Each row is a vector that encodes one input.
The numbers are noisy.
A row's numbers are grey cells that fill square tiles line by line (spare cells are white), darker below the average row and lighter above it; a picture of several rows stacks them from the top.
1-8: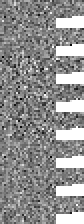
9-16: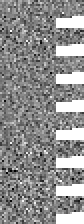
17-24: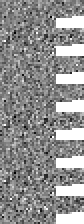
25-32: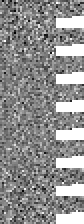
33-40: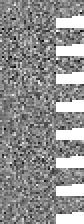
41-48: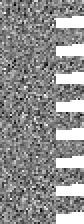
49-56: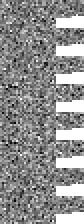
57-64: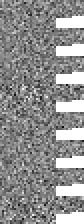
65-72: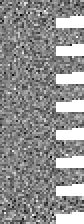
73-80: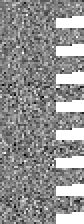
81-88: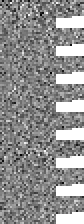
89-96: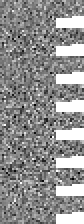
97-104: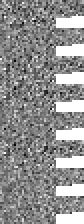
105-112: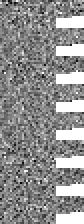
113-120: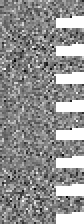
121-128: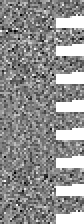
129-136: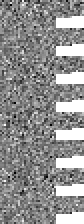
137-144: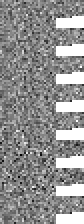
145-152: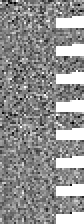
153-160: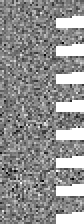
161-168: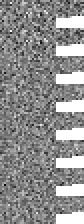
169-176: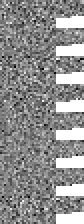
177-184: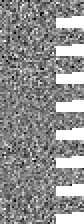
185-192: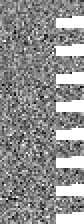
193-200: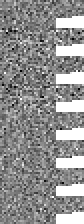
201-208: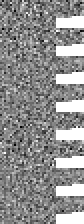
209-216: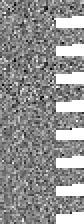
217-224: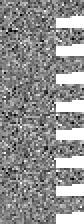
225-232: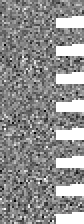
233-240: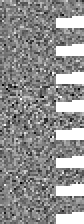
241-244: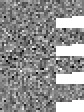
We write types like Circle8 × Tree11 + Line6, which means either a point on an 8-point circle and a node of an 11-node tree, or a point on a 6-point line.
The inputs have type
(Circle9 + Unit) × Label5 + Line16.
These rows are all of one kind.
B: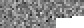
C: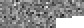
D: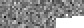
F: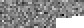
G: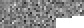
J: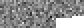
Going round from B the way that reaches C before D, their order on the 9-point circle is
B, C, F, G, D, J.
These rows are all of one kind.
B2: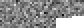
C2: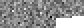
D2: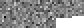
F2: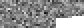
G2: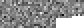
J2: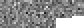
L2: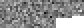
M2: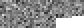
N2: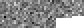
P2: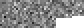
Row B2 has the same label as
F2, G2 and M2.
